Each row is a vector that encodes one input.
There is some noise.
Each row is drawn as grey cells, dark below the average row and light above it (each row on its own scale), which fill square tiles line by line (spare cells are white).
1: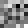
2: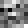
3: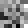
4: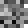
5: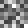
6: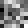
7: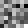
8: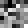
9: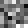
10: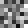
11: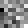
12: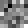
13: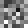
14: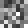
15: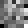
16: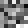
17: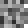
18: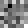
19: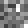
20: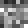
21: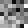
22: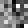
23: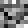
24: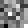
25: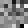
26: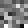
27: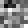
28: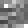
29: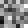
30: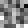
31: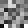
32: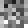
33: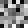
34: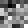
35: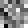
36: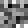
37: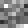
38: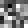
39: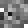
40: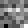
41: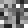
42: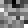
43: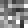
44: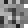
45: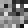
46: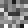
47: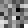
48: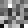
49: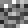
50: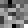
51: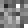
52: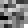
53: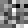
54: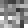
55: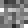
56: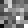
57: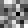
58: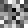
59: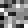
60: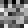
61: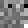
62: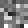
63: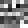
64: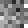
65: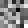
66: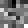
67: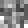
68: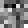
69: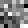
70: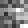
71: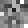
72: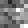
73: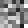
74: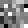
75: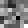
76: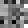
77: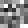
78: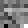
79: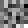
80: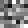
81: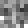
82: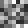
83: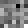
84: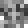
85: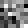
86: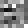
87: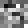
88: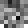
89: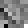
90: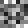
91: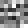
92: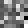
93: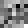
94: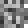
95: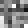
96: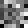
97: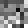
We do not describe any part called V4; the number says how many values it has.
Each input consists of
one of 5 labels and a point on a 5-point line, together with either a point on a 5-point line, or a true/false value and a value of V4.
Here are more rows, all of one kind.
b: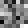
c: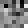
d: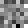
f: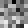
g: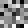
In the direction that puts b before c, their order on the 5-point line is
b, d, f, c, g.
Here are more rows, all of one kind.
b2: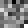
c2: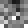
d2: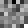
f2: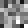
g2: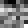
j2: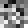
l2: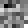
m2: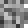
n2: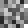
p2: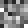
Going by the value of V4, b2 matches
c2, d2 and g2.
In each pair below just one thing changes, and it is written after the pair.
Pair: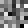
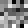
the label
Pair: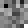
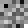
the value of V4
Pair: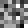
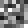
the true/false value
